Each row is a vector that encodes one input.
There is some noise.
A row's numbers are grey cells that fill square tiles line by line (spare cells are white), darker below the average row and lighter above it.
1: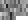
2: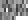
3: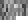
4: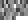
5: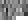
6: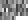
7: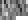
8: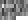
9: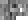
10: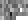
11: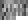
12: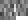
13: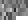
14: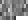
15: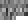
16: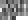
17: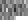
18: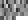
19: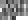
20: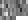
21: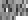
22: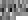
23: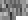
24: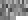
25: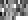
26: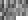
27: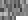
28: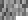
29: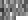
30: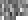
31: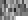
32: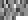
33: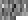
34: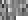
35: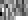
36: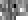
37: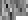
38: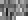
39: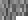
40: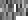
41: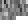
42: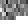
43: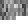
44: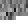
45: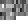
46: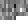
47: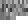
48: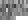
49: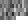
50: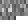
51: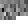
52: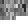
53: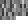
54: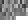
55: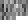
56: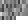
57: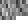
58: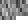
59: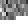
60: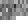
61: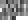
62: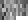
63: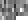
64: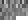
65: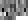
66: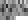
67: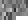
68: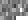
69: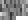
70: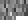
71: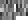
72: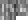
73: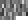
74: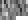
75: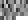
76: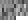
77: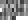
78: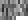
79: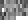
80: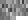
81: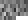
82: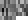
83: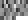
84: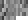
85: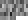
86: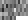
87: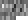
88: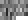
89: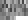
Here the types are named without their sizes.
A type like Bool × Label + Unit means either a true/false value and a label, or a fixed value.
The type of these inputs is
(Bool × Bool × Bool × Bool + Unit) × Label.
